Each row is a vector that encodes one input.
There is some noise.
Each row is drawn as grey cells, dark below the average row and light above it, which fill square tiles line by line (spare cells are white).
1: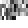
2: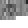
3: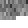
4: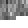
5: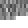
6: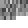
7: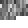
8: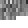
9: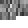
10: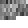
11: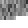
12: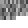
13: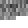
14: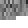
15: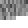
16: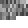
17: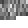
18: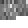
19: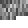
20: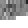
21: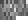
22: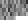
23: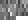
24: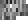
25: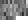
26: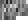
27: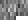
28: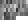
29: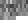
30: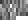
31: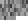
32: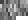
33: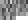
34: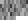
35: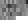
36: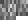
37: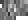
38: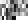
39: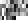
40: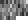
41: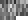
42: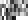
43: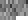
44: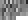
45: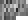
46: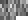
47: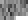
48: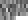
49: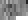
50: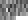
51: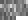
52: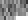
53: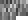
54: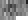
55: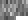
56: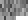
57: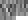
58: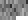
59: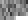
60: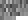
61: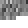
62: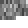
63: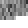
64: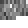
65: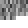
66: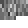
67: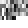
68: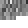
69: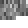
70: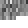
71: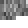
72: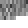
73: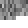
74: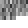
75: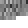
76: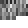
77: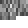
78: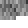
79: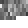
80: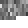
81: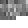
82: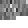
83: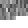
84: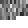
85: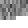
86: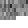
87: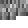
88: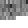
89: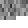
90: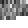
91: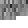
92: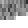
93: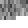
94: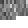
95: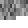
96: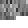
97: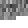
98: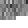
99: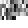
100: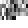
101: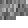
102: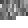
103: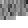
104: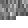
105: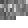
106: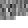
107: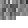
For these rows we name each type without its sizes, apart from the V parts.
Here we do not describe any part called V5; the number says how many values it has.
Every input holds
a list of items, each a true/false value and a value of V5.
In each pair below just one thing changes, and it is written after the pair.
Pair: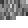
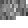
the true/false value in item 1 of the list
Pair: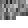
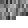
the true/false value in item 1 of the list
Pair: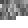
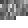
the true/false value in item 2 of the list
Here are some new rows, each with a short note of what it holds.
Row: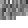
a list of one item
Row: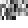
the empty list
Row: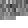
a list of one item
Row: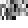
the empty list
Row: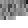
a list of one item
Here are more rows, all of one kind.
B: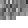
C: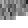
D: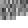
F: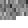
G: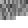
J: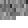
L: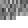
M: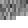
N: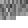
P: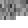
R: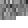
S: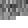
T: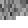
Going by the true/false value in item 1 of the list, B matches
F, J, R and S.
